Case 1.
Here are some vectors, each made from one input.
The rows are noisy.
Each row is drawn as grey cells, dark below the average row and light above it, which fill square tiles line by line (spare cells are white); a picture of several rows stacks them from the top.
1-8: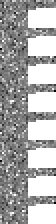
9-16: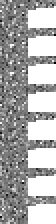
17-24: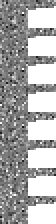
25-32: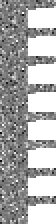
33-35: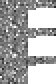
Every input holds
three true/false values.
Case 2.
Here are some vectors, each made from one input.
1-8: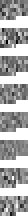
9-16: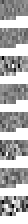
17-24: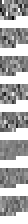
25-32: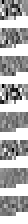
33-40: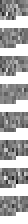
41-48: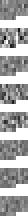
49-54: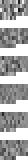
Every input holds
either a fixed value, or a node of an 8-node tree.
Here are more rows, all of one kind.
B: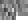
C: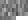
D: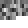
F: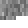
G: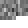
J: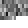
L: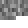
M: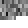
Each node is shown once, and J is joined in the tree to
L and M.
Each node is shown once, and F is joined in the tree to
G.
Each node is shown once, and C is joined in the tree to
G.
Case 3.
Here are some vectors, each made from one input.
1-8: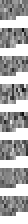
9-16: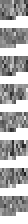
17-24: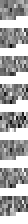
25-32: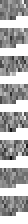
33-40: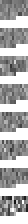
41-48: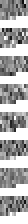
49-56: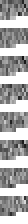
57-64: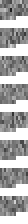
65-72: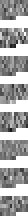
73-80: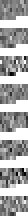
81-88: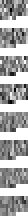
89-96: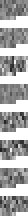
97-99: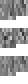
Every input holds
three true/false values.
